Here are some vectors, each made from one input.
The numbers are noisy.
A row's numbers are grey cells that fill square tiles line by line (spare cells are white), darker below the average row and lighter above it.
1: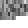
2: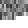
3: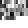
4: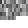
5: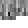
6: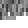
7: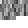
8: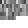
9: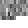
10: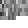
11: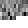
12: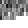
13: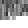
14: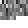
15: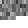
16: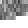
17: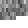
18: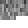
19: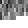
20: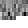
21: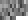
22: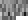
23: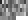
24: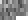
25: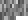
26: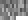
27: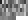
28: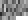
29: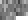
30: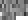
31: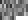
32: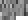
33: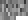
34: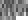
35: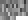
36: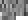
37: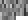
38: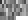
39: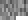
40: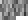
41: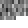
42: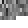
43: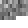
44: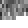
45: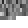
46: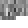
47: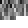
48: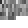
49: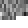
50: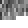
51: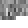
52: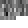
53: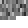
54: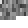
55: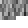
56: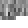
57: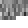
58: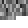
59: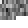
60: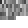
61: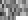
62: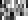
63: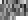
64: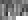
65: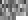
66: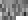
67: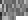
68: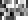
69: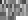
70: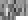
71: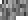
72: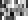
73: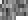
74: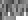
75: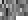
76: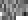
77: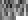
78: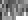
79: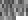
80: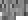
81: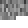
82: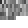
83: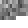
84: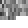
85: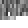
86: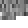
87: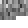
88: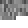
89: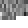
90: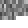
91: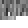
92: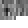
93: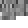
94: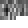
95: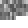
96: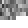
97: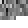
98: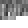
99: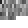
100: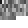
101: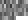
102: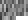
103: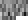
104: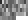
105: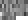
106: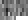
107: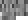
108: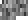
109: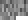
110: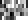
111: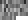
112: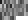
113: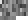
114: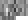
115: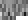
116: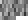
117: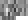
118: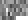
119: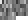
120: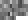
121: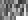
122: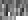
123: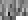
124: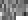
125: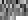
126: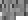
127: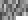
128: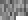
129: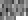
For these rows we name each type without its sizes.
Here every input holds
a list of points on a circle.
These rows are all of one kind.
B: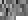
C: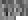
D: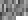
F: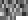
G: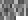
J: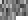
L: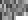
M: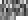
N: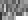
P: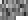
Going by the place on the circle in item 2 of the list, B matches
J, M and N.
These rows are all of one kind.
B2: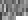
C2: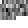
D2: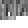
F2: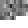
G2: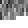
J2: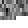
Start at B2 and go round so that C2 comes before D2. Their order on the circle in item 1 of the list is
B2, F2, C2, J2, D2, G2.
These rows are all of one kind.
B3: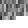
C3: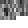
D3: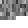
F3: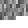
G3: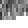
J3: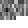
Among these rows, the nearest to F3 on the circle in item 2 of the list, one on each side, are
C3 and J3.
